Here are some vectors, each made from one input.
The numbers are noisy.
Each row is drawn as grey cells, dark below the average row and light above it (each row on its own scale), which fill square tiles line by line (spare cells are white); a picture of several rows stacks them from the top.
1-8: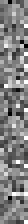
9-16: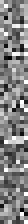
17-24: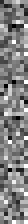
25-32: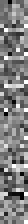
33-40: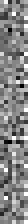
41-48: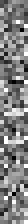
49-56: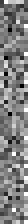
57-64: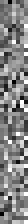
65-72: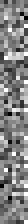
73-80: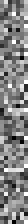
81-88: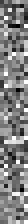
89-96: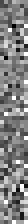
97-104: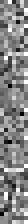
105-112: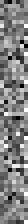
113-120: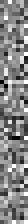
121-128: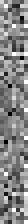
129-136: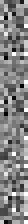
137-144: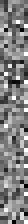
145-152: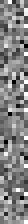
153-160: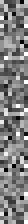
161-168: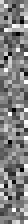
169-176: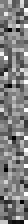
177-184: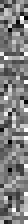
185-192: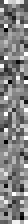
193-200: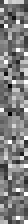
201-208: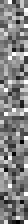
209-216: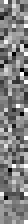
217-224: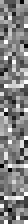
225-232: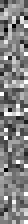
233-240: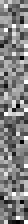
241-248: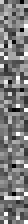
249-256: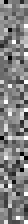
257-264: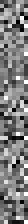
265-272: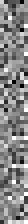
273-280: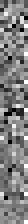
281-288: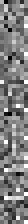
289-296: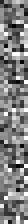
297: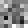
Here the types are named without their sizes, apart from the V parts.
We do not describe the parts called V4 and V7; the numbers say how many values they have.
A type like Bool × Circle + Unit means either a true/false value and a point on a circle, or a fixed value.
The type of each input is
(Bool × V7 + Line) × V4.
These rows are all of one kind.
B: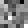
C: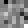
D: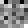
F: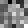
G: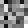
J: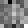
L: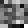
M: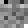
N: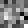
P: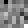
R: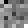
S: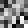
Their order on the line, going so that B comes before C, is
N, B, L, S, G, J, F, D, M, P, C, R.
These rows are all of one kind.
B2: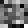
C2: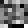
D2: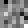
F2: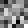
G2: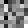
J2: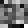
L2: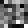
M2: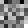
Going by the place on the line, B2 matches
C2 and J2.
